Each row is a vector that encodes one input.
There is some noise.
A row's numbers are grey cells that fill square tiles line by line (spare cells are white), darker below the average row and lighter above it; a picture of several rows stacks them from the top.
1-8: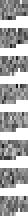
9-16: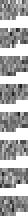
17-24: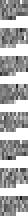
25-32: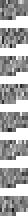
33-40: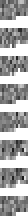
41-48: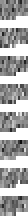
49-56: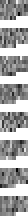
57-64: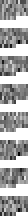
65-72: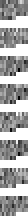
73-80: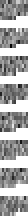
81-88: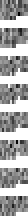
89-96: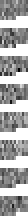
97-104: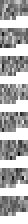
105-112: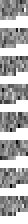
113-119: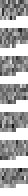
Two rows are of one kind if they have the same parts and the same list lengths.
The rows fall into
2 kinds.
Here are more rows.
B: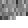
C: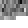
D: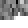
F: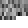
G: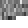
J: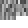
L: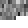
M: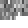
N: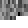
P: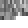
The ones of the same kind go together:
B, C, D, J, M, P
F, G, L, N

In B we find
two labels (each one of 8).
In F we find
one of 8 labels and a point on a 7-point line.
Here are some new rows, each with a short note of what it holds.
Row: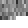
two labels (each one of 8)
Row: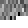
one of 8 labels and a point on a 7-point line
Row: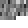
one of 8 labels and a point on a 7-point line
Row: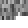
two labels (each one of 8)
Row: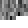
one of 8 labels and a point on a 7-point line
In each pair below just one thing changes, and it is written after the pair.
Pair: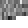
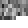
the label
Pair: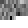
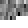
the label
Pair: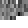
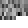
the label
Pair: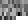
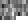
the place on the 7-point line
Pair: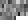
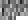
the label
